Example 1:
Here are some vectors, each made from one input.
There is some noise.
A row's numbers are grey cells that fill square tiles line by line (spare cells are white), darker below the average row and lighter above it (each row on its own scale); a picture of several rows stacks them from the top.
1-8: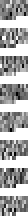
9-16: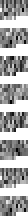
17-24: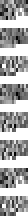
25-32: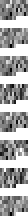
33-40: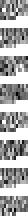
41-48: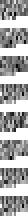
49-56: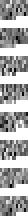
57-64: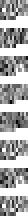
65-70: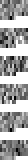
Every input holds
one of 8 labels.
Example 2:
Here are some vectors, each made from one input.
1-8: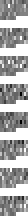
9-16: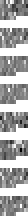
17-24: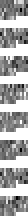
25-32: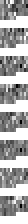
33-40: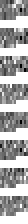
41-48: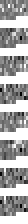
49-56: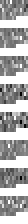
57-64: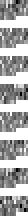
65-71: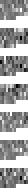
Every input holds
four true/false values.
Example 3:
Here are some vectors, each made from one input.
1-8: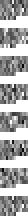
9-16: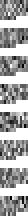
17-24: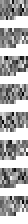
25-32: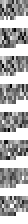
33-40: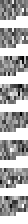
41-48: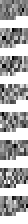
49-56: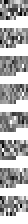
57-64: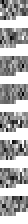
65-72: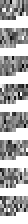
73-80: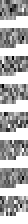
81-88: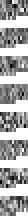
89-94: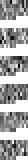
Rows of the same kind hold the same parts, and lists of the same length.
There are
2 kinds of row.
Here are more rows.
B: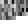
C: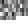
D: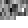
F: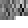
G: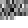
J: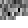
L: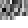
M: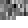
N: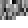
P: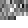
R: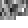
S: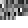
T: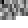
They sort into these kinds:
B, D, F, G, J, L, M, N, P, R, S
C, T

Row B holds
four true/false values.
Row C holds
a fixed value.
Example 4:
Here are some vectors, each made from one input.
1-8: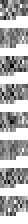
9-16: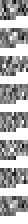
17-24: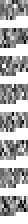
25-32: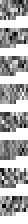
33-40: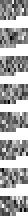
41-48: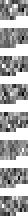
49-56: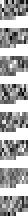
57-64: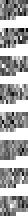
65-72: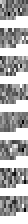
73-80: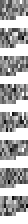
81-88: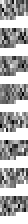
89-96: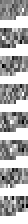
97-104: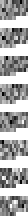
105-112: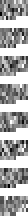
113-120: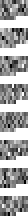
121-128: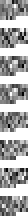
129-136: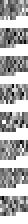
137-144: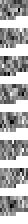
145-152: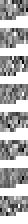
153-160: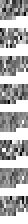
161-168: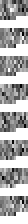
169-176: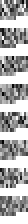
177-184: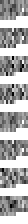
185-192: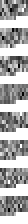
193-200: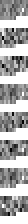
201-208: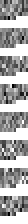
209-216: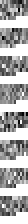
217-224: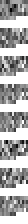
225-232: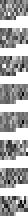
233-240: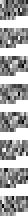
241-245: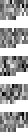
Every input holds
either a fixed value, or four true/false values.
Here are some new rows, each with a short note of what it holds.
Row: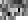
four true/false values
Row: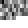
a fixed value
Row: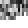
four true/false values
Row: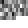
a fixed value
